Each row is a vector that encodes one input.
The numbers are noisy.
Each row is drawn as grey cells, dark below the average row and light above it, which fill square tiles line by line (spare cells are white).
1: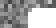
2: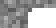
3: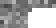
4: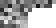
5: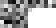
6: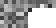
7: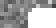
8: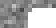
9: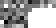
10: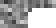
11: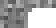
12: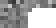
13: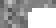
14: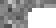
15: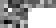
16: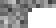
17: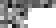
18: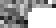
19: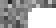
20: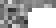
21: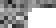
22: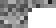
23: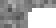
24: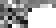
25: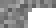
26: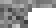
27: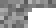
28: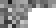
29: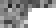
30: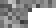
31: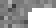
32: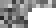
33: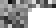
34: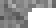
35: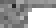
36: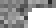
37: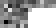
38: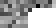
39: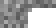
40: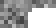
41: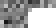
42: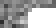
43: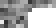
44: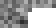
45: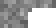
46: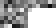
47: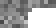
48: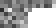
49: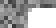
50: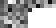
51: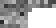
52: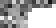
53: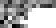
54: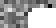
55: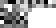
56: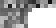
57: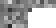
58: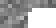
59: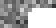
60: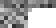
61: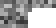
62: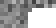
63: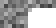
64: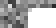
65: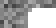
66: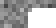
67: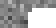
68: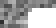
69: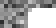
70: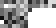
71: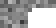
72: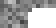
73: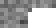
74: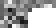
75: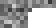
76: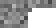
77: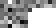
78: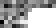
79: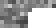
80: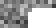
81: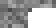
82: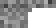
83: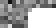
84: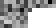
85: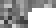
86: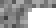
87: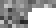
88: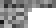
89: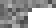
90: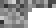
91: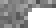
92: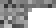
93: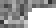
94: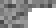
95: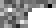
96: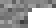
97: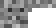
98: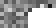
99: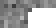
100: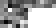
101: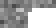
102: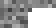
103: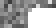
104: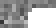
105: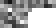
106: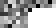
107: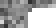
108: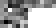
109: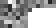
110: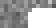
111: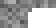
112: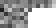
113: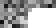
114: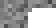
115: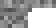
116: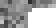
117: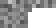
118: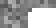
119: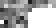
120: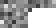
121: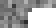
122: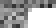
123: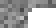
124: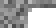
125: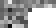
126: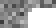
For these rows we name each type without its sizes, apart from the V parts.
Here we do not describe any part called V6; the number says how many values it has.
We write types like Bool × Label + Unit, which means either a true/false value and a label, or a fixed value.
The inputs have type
(Label + Line) × Line + V6.
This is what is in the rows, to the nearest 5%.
About 75% of them hold a point on a line, together with either a label, or a point on a line. The rest hold a value of V6.
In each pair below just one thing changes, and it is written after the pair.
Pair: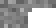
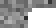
the place on the line
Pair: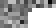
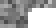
the label
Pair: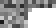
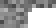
the label
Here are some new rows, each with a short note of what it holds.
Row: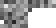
a value of V6
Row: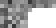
a value of V6
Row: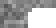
a point on each of two lines
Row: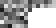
a value of V6
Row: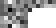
a label and a point on a line
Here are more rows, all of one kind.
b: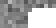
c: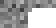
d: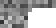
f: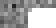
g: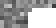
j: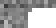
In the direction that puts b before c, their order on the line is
b, f, j, d, g, c.
